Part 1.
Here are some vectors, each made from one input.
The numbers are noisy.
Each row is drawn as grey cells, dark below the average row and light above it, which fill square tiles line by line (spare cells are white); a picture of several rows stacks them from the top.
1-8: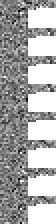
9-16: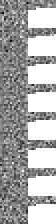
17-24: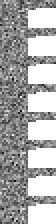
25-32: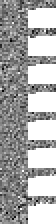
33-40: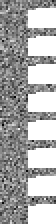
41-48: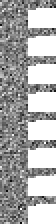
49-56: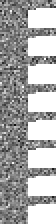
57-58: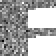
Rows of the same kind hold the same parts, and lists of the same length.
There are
2 kinds of row.
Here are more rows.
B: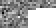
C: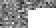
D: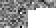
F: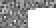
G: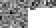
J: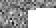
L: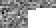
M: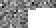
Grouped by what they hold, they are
B, C, D, L
F, G, J, M

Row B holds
one of 5 labels.
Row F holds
one of 5 labels and three true/false values.
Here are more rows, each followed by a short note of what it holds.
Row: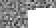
one of 5 labels
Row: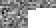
one of 5 labels
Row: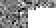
one of 5 labels and three true/false values
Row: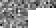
one of 5 labels and three true/false values
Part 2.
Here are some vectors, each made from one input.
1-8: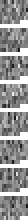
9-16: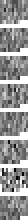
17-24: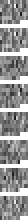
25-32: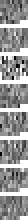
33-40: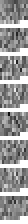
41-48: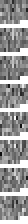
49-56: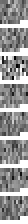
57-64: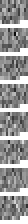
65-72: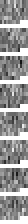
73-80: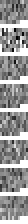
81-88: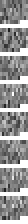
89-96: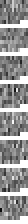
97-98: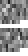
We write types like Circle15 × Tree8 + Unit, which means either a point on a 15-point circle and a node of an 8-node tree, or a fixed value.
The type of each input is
List2(Line9).
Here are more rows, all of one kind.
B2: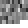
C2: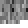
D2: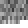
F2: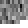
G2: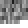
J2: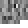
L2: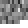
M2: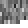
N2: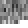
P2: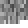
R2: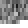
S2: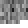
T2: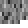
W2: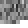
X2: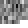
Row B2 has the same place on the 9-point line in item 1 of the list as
C2, G2, L2 and S2.
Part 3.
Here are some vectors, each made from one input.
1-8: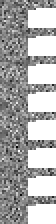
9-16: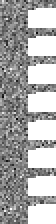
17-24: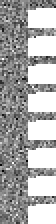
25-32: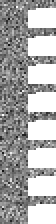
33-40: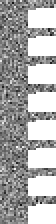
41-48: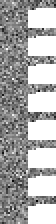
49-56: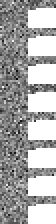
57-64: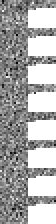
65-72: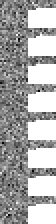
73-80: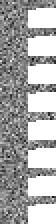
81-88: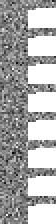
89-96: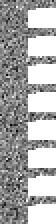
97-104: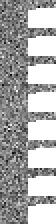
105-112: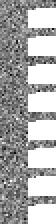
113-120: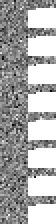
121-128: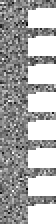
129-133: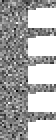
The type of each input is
Bool × Bool × Bool × Bool × Label12.
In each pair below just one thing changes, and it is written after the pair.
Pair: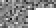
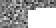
the label
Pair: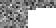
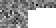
the label
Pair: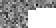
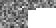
the label
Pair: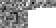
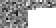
one of the four true/false values
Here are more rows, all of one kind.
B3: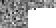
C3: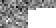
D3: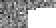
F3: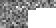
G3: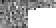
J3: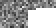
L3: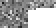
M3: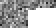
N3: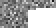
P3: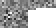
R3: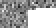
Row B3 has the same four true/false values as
L3, N3 and P3.
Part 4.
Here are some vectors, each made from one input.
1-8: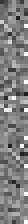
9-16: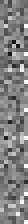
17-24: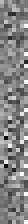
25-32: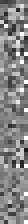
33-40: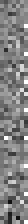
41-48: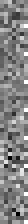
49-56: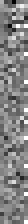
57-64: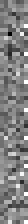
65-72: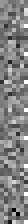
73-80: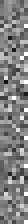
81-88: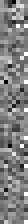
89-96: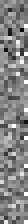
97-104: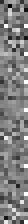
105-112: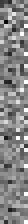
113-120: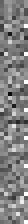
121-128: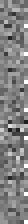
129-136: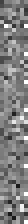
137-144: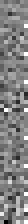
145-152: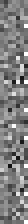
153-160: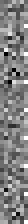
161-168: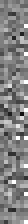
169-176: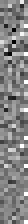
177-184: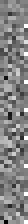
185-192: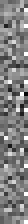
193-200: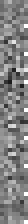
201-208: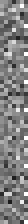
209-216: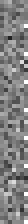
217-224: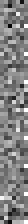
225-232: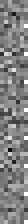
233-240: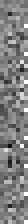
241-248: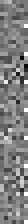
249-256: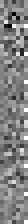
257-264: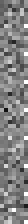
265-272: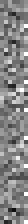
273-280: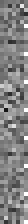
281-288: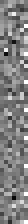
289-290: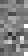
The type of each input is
Bool × Bool × Bool × Bool × Tree15.
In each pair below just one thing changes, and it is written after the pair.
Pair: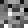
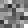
one of the four true/false values
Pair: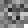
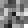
the node of the tree
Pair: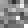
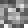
one of the four true/false values
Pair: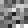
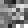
the node of the tree
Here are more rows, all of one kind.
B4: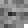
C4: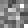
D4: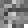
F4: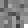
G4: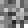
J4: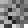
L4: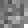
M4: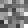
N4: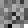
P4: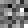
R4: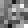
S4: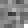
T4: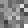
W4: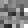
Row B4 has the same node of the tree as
F4, G4, N4 and S4.
